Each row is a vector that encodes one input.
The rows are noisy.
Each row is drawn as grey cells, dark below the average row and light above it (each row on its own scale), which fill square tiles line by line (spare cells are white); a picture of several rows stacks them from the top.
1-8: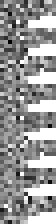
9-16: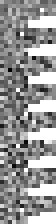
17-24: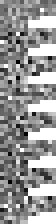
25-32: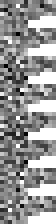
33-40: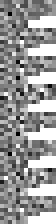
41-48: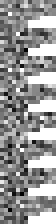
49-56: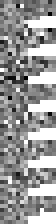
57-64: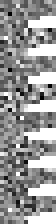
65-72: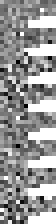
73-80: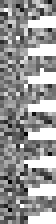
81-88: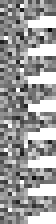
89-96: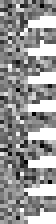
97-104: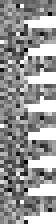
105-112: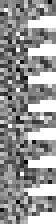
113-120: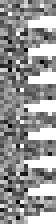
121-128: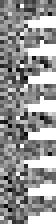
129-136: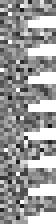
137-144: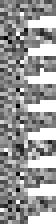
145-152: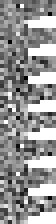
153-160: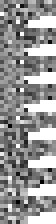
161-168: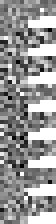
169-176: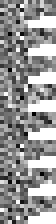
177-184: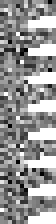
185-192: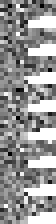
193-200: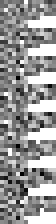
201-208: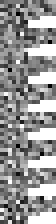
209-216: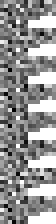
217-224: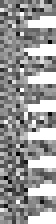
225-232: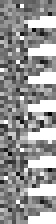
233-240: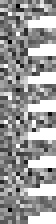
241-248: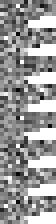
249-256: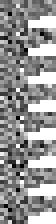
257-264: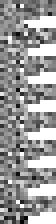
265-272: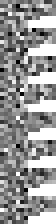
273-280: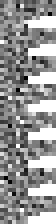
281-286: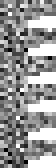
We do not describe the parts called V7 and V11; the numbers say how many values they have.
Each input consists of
either a value of V7 and a value of V11, or a list of up to three points on a 6-point line.
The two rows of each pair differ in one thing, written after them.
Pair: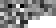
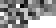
the value of V11
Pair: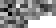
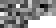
the value of V7
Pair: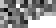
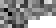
the value of V11
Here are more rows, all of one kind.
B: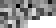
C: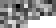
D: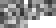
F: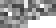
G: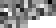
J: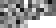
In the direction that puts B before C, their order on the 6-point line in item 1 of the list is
D, J, B, G, C, F.
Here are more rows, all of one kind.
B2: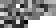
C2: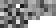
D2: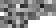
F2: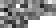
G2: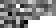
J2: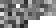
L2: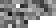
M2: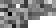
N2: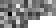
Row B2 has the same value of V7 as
G2 and J2.
